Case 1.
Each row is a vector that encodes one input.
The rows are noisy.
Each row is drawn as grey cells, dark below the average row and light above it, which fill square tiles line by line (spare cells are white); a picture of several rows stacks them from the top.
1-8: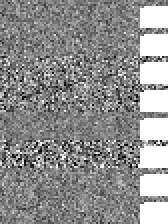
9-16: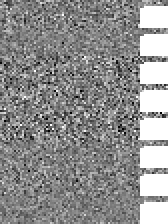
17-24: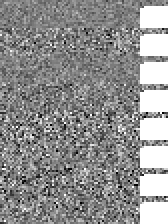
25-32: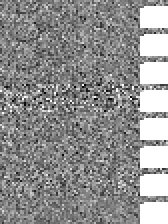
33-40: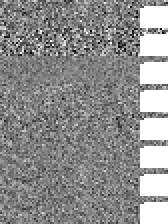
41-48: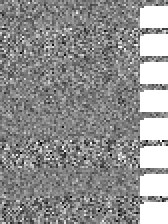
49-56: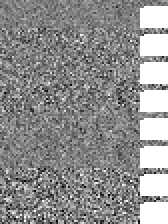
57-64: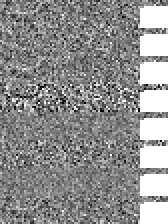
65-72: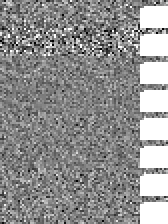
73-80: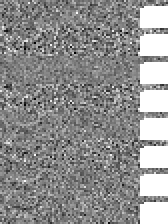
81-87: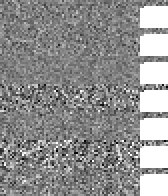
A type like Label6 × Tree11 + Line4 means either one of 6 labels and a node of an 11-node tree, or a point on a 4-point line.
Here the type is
Line6 + Line7.
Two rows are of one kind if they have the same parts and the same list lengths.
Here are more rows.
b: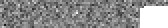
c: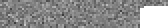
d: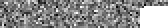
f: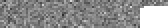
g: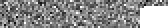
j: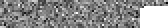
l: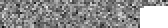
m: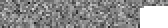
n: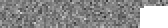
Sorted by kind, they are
b, c, d, f, g, n
j, l, m

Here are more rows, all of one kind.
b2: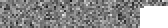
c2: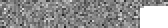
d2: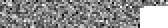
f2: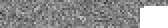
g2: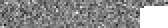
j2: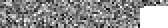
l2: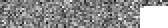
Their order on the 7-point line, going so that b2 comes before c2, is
l2, b2, j2, c2, f2, g2, d2.
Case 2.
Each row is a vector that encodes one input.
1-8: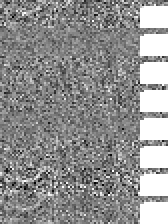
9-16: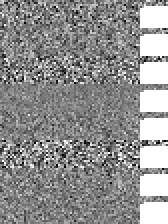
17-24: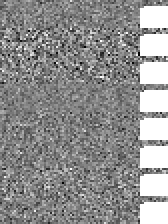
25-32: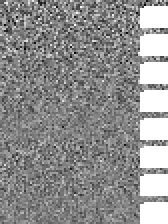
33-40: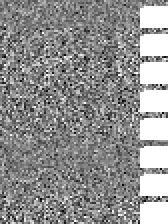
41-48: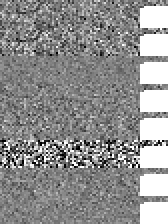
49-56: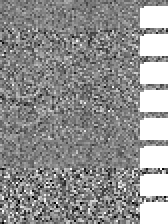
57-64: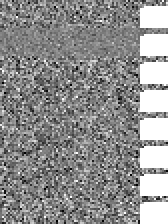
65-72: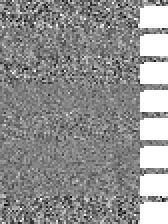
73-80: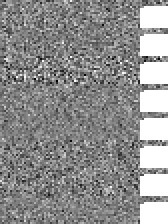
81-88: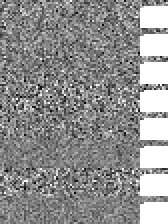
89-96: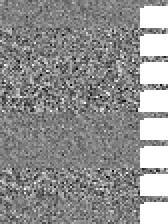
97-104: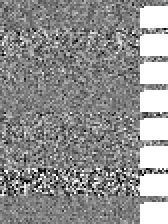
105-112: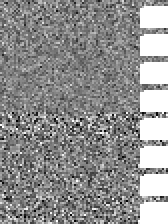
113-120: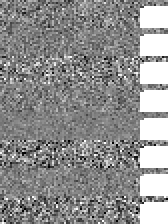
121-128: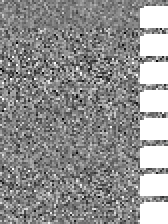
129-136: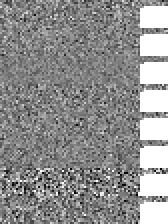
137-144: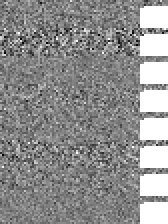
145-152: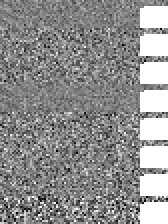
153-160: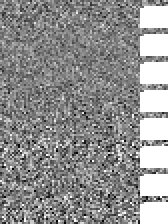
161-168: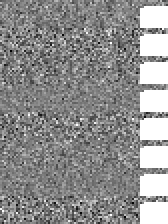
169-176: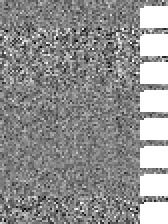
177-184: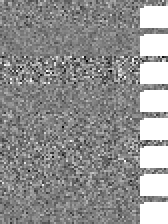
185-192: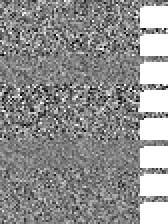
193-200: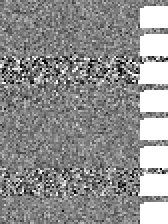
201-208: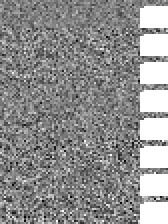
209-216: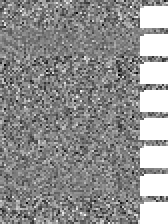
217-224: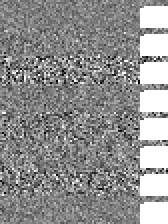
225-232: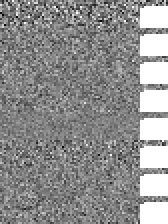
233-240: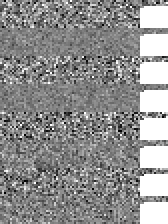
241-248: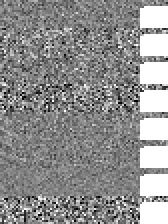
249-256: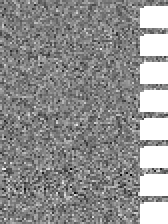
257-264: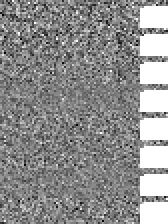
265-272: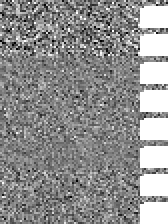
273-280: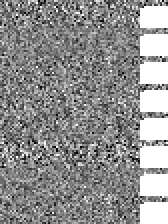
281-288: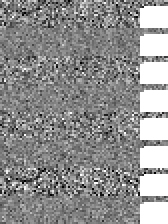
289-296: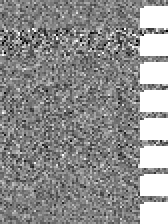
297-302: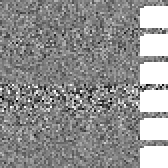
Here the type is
Line6 + Line15.
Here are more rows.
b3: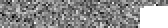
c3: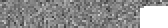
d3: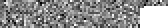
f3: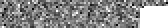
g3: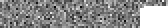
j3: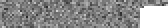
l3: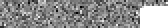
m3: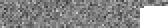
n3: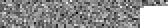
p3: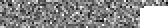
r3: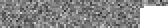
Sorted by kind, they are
b3, c3, d3, f3, g3, j3, l3, m3, n3, r3
p3

